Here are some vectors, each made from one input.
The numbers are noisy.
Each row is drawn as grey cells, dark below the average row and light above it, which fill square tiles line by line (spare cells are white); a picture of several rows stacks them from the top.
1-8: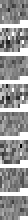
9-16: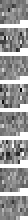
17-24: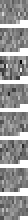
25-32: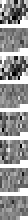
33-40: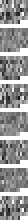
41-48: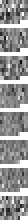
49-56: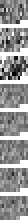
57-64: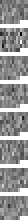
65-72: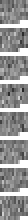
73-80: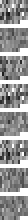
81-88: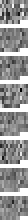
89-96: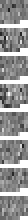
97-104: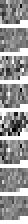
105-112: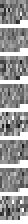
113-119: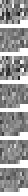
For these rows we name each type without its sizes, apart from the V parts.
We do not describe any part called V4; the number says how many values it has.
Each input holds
a list of items, each a true/false value and a value of V4.
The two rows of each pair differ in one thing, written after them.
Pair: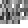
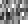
the true/false value in item 1 of the list
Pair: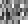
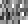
the value of V4 in item 1 of the list
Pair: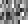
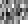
the value of V4 in item 1 of the list
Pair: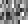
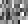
the true/false value in item 1 of the list
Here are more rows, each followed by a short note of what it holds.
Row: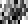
the empty list
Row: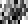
the empty list
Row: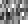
a list of one item
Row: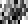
the empty list
